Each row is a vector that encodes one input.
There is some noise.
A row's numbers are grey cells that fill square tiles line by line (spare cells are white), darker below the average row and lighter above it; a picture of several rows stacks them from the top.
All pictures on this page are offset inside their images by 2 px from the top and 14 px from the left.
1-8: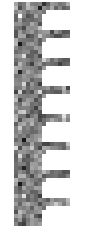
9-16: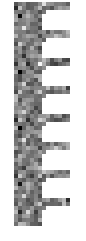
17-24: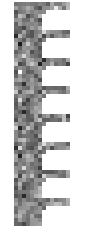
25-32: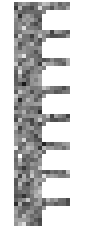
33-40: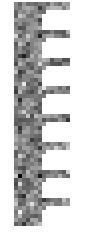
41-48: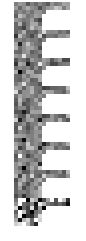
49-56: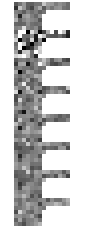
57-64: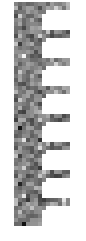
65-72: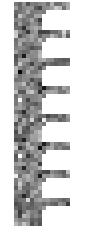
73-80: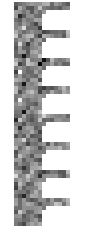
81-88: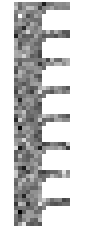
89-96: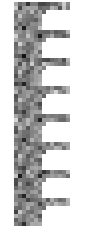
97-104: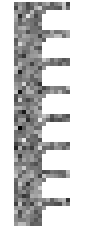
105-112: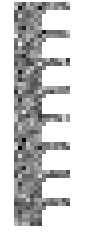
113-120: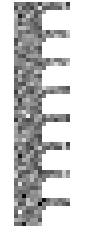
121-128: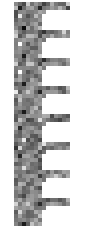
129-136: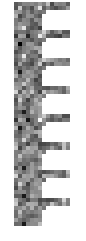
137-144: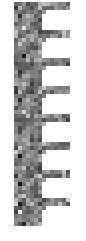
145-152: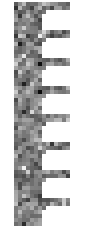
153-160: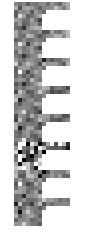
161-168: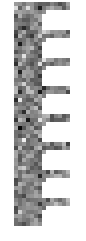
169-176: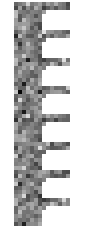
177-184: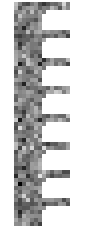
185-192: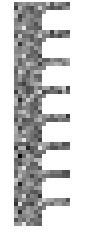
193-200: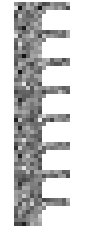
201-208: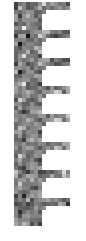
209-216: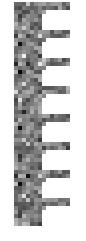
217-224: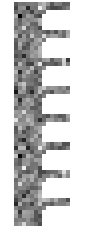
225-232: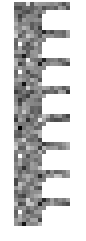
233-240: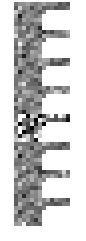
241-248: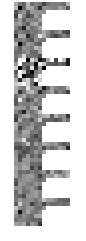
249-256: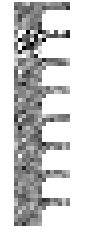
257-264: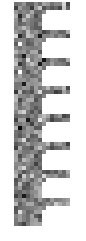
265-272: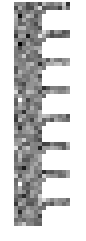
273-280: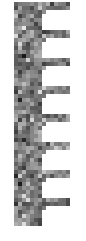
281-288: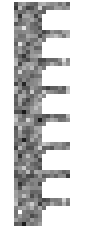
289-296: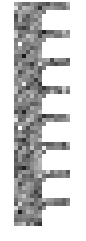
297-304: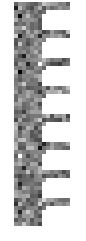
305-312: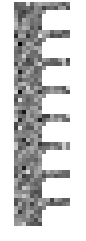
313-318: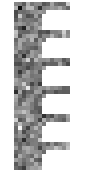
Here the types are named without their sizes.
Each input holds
either a fixed value, or a node of a tree and a true/false value.
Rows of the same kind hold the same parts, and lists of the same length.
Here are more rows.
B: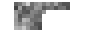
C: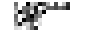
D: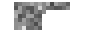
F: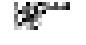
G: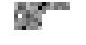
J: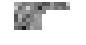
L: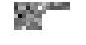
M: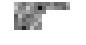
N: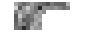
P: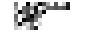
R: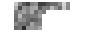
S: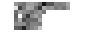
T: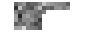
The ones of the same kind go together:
B, D, G, J, L, M, N, R, S, T
C, F, P

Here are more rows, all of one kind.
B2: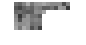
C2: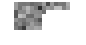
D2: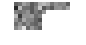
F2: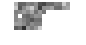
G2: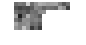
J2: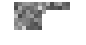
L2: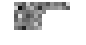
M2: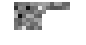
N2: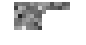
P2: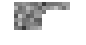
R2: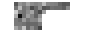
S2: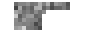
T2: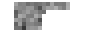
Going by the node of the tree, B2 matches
G2 and L2.
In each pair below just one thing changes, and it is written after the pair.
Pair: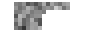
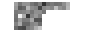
the node of the tree
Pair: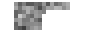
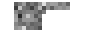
the true/false value
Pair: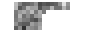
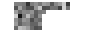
the true/false value
